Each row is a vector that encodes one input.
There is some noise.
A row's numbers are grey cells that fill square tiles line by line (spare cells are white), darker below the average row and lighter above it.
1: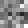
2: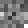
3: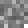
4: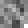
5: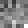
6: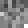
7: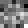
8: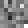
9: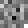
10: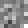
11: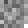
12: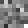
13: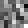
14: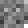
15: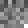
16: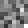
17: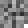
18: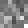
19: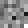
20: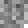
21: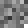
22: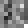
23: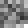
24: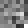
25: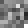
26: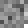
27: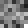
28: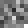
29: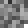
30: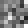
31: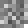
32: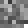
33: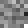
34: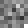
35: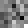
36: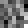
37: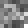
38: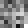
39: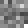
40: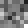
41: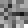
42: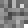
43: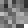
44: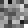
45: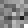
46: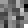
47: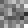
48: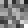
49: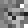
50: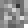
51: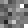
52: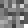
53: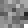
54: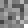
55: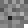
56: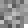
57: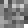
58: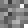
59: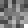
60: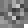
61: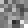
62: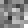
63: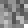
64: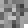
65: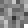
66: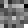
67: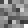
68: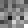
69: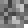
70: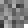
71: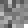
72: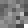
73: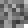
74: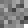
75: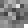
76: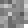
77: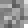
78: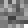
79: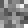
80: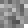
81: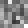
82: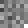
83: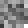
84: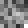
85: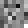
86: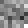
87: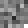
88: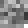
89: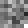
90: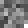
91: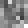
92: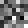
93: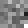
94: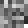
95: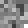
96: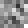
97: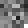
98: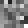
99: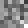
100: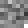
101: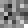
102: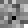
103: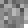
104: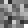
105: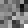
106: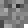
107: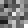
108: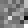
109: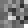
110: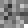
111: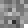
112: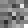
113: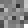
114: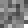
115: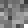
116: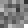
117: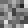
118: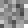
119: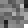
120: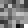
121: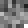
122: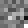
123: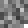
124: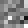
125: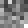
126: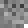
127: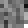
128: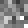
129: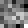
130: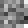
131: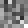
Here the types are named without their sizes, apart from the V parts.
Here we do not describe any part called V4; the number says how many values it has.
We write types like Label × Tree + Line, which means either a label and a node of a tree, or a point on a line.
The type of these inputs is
Bool × Bool × Bool × Bool × (Line + V4).
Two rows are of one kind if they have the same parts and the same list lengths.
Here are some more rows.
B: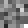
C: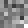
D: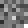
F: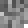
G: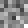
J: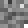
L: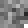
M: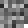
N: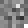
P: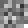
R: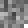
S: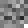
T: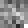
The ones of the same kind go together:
B, D, J, L, M, N, S
C, F, G, P, R, T

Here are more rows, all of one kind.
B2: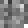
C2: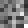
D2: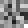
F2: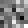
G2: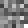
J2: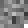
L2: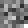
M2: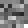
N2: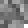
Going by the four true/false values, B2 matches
D2 and N2.
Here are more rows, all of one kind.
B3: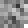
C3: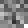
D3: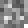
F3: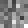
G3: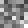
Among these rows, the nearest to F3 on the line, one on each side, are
C3 and D3.
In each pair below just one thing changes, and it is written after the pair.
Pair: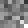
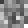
the place on the line
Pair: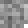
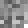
one of the four true/false values
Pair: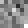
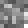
one of the four true/false values
